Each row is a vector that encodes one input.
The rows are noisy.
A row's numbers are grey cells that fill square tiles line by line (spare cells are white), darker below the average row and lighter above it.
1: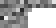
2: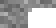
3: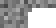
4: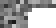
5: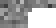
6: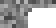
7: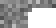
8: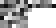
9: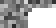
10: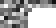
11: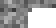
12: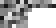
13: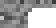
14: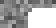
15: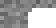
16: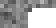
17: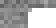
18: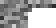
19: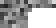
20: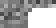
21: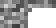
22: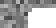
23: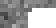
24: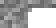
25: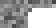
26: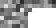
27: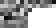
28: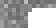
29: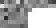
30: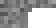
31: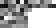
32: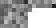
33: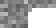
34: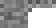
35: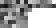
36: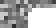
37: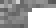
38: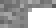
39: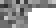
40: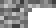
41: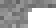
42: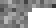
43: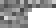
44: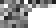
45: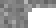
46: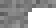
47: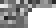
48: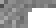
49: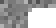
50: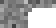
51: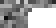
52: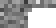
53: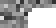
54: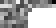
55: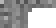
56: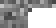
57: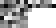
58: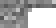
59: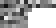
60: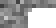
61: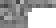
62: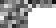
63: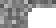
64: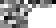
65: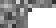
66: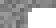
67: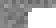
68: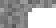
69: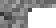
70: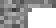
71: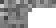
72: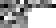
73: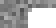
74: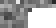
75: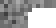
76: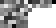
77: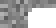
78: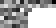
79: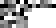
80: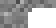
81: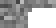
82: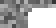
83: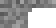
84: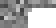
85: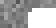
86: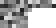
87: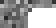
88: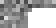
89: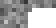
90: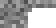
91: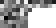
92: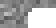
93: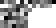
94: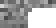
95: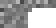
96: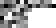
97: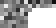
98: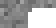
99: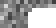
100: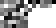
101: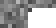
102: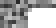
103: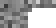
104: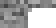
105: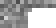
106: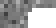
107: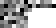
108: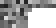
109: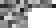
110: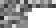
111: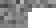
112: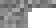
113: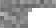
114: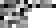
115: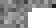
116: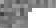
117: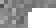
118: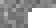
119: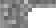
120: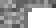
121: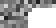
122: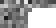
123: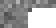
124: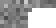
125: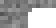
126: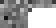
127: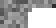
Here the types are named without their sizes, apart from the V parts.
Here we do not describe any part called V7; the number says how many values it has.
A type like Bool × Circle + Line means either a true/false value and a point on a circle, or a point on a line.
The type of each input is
(Bool × Bool × Bool × Bool + V7) × Tree + Line.
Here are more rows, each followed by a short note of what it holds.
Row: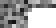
a node of a tree and a value of V7
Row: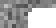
a node of a tree and four true/false values
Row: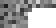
a node of a tree and a value of V7
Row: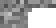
a node of a tree and four true/false values
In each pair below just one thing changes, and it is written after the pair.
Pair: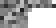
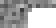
one of the four true/false values
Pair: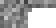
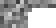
one of the four true/false values
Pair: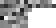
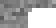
one of the four true/false values
